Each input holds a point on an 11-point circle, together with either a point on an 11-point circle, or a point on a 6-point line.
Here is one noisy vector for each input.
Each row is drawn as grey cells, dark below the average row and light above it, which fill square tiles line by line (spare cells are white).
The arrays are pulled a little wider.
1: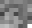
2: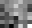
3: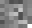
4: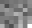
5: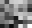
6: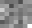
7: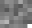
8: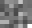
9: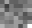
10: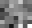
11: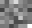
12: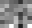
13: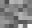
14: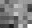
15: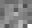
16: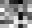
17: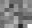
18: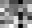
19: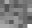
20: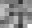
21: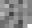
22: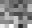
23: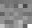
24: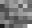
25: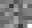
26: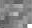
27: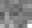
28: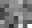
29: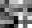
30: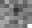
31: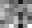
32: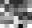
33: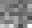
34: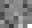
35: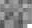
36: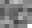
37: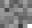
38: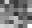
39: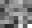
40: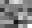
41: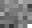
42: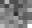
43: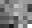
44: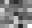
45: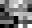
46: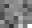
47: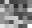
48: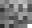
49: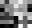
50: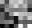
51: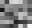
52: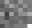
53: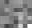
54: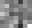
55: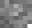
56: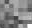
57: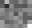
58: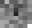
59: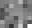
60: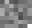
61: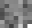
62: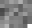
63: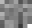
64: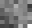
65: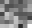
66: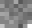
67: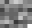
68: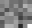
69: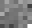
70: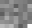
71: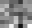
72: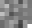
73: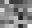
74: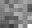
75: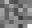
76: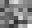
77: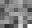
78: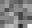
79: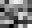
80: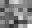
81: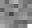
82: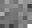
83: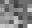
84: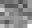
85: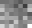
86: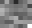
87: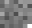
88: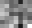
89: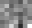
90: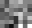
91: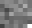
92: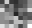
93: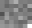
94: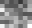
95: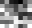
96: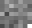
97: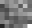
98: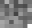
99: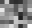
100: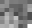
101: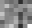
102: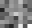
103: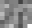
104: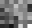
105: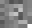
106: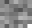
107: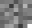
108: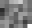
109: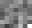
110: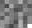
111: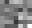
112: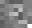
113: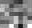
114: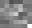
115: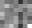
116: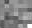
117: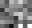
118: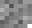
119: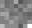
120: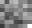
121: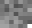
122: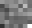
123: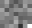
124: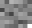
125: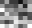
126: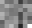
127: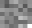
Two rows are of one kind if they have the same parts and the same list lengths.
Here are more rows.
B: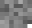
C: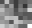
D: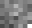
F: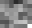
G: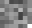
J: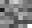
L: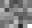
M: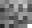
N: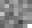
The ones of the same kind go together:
B, C, J
D, F, G, L, M, N

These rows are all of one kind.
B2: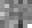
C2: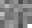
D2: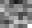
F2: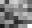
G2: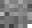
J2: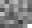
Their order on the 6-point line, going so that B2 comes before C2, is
D2, J2, B2, G2, C2, F2.
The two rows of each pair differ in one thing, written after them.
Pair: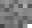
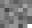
the place on the 6-point line
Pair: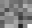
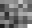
the place on the 11-point circle
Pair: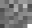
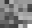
the place on the 11-point circle
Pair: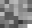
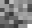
the place on the 6-point line
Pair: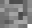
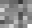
the place on the 11-point circle
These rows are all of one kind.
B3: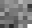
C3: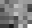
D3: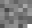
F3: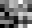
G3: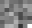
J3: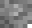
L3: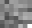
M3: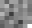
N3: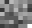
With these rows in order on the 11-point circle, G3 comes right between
D3 and N3.
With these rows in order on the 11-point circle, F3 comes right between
B3 and D3.
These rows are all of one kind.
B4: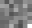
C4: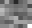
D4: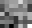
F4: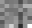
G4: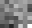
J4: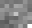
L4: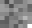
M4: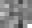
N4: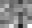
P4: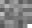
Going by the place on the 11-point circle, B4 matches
F4 and N4.
